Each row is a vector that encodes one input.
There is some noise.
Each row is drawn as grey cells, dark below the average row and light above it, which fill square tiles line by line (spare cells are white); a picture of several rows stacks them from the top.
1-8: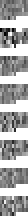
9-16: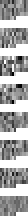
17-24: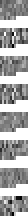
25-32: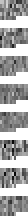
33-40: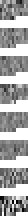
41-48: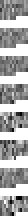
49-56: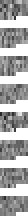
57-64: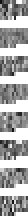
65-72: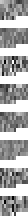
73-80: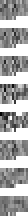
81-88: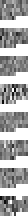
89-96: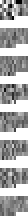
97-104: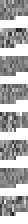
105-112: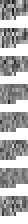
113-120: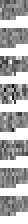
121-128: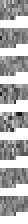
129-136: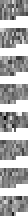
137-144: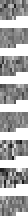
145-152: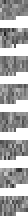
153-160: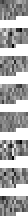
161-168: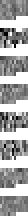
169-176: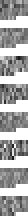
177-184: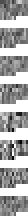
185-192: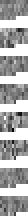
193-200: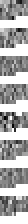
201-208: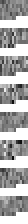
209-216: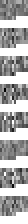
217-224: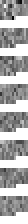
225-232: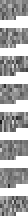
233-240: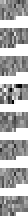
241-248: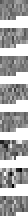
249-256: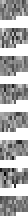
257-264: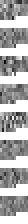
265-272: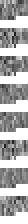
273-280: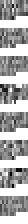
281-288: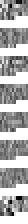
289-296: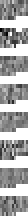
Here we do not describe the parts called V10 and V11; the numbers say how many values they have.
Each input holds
four true/false values, together with either one of 5 labels and a value of V10, or a value of V11.
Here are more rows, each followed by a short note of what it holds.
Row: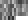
one of 5 labels, four true/false values and a value of V10
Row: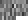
one of 5 labels, four true/false values and a value of V10
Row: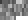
one of 5 labels, four true/false values and a value of V10
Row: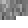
four true/false values and a value of V11
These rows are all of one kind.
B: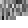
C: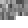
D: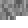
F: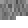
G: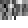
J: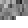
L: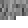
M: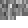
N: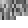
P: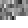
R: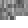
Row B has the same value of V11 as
G, J, L and N.
